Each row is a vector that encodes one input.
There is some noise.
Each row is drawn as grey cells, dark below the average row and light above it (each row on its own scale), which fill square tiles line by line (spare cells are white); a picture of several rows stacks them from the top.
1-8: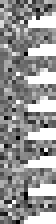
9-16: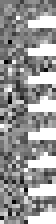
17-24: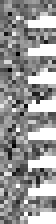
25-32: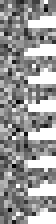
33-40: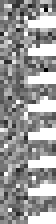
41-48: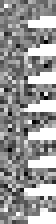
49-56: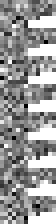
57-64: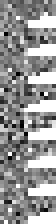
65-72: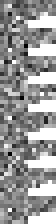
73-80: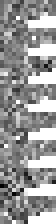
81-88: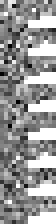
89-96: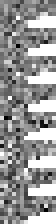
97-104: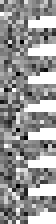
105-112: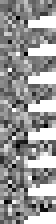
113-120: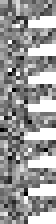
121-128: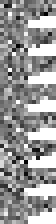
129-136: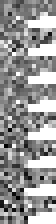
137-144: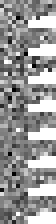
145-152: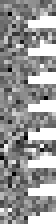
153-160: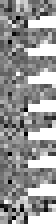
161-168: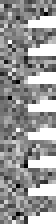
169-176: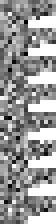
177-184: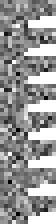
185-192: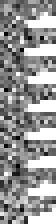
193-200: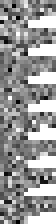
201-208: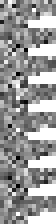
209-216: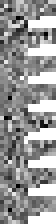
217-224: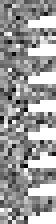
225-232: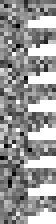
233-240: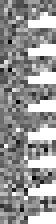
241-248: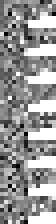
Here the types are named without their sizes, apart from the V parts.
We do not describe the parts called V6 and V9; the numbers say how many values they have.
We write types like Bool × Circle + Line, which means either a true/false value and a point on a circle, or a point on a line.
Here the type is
(Label + Line) × V6 + V9.
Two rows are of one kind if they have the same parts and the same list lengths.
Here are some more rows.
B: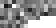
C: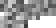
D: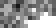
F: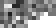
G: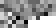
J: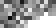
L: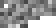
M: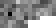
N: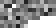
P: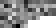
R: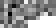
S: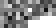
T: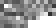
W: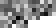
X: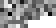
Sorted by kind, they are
B, N, P
C, D, F, G, J, R, S, T, W
L, M, X

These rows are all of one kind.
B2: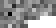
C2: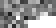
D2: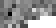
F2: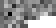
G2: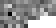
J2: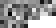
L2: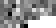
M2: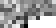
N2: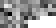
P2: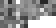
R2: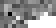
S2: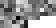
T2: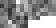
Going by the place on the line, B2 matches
C2, F2, M2 and N2.
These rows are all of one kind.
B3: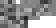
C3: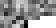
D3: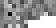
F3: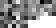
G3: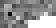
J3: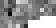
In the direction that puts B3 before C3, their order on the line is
G3, B3, F3, J3, C3, D3.
